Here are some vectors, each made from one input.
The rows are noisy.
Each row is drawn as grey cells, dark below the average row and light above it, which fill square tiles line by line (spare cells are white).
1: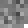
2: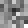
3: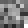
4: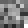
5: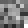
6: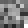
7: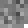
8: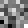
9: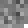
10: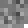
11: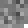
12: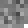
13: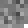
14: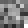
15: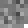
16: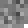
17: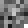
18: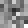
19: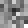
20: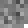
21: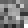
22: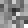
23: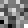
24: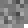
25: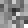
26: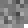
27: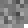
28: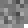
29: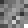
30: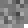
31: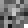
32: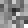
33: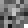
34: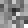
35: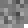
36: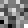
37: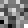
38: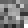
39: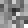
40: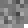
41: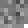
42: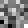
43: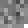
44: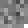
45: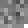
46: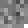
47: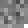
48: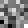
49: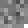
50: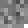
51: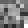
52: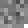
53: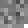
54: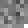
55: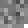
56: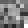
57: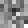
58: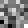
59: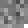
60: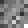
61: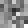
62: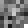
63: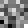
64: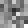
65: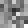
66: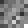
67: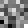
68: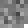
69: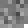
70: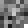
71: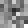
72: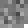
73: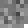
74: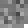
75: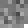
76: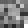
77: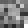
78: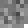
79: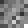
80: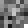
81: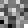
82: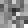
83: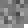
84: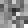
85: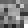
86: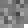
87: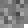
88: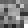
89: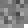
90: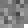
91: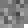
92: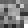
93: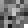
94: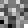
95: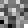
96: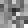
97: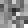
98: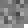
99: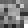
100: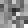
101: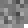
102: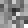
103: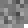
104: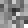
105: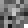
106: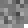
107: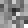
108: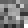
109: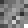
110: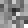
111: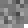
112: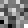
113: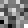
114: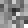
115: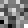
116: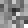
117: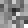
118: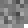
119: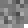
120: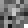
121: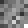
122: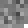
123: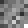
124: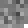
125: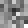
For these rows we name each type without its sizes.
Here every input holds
a point on a line.
